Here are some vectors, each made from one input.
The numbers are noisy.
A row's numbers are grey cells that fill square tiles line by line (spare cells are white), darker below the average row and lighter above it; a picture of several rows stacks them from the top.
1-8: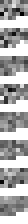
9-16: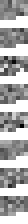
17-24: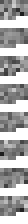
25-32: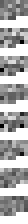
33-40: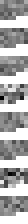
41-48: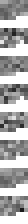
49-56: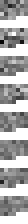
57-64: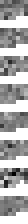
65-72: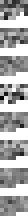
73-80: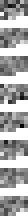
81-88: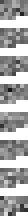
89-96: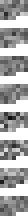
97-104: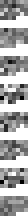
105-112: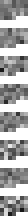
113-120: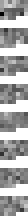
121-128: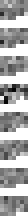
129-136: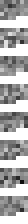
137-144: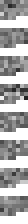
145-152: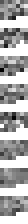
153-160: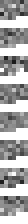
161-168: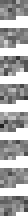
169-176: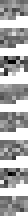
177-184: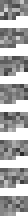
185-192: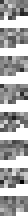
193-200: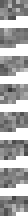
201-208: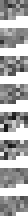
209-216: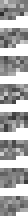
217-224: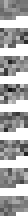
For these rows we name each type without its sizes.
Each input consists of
either a point on a circle, or a fixed value, or three true/false values.
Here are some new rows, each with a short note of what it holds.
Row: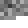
a point on a circle
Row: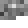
three true/false values
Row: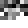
a fixed value
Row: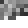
a fixed value
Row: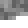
three true/false values
